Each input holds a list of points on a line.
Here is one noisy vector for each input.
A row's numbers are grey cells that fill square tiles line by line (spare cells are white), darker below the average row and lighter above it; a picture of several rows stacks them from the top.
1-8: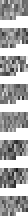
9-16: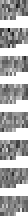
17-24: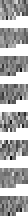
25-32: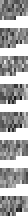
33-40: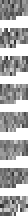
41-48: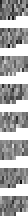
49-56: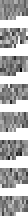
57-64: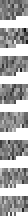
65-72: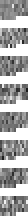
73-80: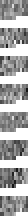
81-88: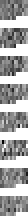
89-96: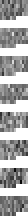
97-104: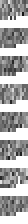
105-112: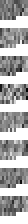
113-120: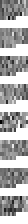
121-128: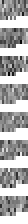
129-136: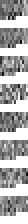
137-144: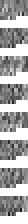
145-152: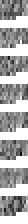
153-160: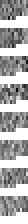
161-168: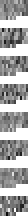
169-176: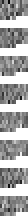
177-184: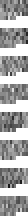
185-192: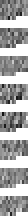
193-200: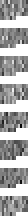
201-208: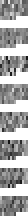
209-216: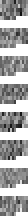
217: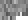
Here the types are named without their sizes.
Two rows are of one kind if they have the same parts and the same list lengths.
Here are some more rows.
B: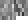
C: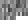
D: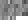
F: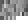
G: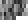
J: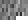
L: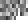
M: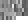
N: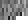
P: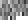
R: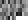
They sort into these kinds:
B, C, D, F, M, P
G, J, N, R
L

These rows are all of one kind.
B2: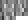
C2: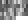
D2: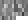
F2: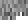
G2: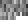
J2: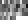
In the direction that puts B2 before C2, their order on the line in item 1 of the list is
D2, B2, C2, F2, G2, J2.
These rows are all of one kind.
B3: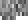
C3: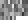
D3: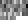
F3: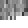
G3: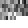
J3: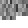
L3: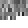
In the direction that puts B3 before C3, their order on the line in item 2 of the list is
B3, J3, D3, G3, C3, F3, L3.
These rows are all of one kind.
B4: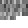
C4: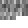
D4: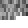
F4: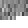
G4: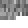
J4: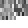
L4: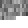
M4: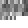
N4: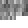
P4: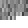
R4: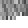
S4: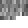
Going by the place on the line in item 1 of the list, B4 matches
C4, G4 and S4.
